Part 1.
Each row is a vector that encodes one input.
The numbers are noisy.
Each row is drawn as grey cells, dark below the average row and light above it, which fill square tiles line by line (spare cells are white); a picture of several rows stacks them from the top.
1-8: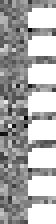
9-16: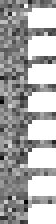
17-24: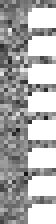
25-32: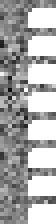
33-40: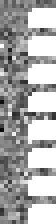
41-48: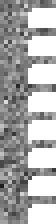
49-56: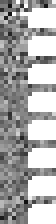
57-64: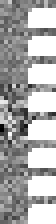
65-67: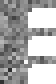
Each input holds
either a point on a 6-point line, or a point on a 7-point line.
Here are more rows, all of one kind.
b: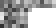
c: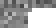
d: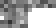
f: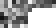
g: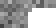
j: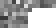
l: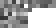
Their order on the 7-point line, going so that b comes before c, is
b, g, j, l, f, d, c.
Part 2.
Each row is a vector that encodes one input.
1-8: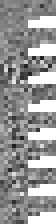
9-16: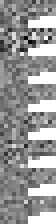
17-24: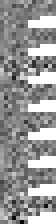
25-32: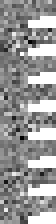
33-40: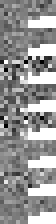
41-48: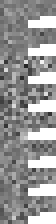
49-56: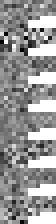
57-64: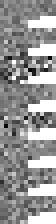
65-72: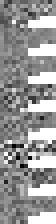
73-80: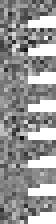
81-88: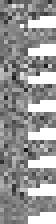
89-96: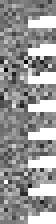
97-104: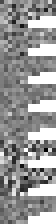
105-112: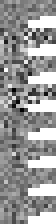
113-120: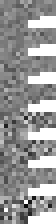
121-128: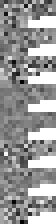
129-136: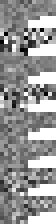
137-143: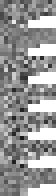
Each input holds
either a fixed value, or one of 12 labels and five true/false values.
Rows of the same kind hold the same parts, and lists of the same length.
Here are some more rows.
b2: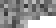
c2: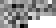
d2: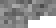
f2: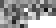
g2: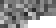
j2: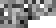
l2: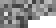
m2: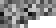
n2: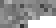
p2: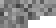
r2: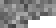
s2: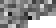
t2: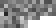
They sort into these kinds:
b2, c2, d2, f2, j2, l2, m2, n2, p2, r2, t2
g2, s2

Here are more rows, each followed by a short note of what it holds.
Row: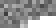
one of 12 labels and five true/false values
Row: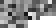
a fixed value
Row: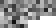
one of 12 labels and five true/false values
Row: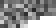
a fixed value
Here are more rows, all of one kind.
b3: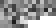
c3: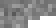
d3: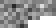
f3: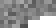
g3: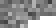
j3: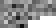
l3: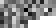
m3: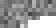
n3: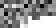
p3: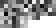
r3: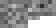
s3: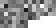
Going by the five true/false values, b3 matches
d3, g3 and m3.
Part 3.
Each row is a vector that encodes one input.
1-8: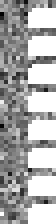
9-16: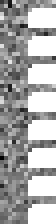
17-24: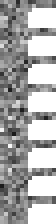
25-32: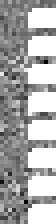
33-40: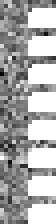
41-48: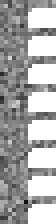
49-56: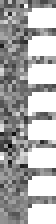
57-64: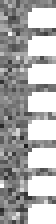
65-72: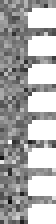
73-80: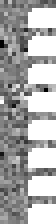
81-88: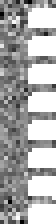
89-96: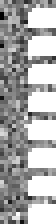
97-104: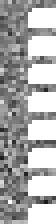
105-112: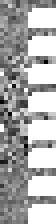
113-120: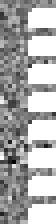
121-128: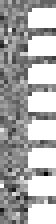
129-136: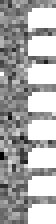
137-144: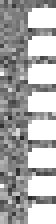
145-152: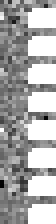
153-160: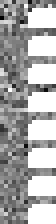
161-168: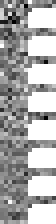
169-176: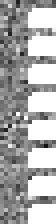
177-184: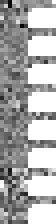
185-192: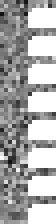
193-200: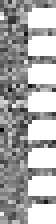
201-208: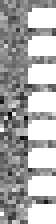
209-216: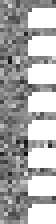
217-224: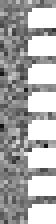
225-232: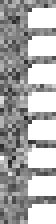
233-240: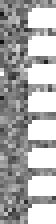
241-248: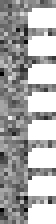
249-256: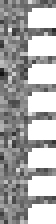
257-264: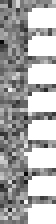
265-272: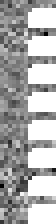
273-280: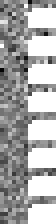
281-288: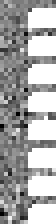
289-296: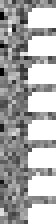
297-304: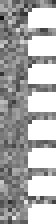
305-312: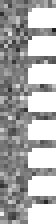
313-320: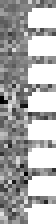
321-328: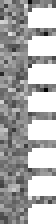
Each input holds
either a point on a 7-point line, or a point on a 13-point line.
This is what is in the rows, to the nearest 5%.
About 30% of them hold a point on a 7-point line. The rest hold a point on a 13-point line.
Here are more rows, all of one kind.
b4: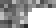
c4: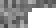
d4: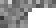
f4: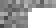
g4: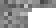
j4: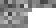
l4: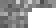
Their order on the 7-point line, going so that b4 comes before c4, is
f4, d4, l4, b4, g4, j4, c4.
